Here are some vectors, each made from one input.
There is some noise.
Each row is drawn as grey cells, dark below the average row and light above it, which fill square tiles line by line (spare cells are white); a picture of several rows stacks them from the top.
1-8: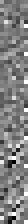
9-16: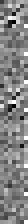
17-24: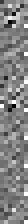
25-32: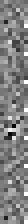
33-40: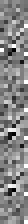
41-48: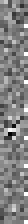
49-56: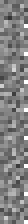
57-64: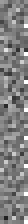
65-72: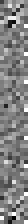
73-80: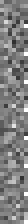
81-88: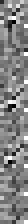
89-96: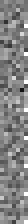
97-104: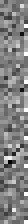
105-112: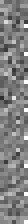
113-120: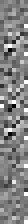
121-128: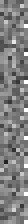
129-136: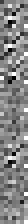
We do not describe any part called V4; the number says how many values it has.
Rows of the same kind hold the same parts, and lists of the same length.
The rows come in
4 kinds.
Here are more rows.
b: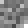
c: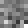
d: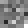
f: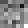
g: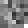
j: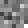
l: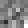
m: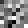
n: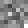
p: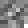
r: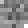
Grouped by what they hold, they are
b, c, j, r
d, g, l, n, p
f
m

